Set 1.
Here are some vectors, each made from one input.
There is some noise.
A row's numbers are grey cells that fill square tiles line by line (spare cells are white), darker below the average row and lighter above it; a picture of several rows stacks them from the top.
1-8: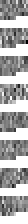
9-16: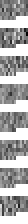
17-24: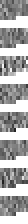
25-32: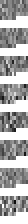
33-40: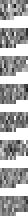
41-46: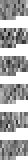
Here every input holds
either a fixed value, or three true/false values.
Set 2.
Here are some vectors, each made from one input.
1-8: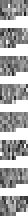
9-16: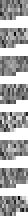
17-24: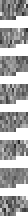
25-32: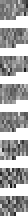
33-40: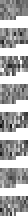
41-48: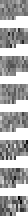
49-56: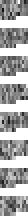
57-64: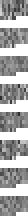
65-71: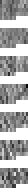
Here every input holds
either a fixed value, or three true/false values.
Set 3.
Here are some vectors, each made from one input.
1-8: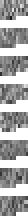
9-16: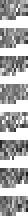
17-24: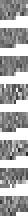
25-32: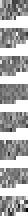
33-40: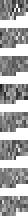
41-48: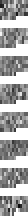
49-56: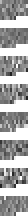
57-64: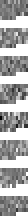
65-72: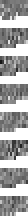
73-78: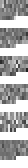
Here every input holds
three true/false values.
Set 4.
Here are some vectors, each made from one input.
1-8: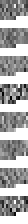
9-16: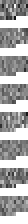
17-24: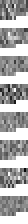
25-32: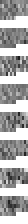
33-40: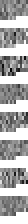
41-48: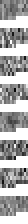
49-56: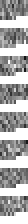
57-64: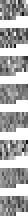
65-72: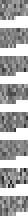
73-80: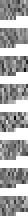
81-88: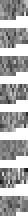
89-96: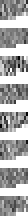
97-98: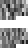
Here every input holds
either a fixed value, or three true/false values.
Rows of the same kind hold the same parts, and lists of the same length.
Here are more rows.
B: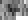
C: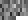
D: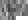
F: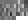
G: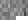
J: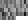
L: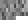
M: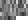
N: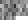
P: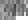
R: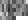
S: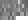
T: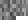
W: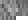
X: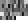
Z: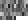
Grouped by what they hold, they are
B, C, D, F, G, J, L, N, P, R, S, T, W
M, X, Z

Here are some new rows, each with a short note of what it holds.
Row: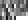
a fixed value
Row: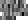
a fixed value
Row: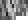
a fixed value
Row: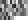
a fixed value
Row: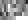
three true/false values
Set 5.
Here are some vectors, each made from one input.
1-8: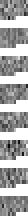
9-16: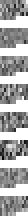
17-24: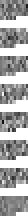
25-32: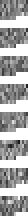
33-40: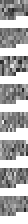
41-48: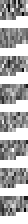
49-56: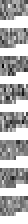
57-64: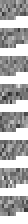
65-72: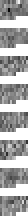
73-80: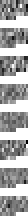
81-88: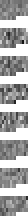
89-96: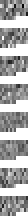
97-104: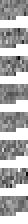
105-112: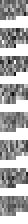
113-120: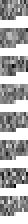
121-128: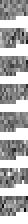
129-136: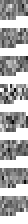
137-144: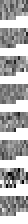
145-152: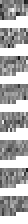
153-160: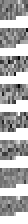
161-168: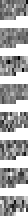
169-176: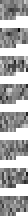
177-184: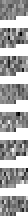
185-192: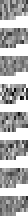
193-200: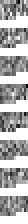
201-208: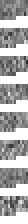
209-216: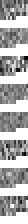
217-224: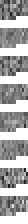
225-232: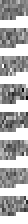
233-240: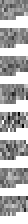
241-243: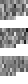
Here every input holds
either a fixed value, or three true/false values.
